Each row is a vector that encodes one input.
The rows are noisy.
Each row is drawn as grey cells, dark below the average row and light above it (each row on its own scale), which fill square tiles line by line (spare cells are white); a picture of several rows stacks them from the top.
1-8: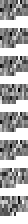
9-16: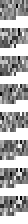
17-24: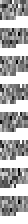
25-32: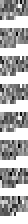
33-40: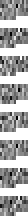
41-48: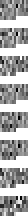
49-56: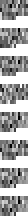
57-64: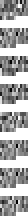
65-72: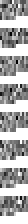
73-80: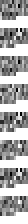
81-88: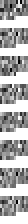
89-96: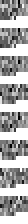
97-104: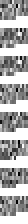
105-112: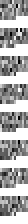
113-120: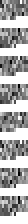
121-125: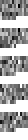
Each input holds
a point on a 17-point line.
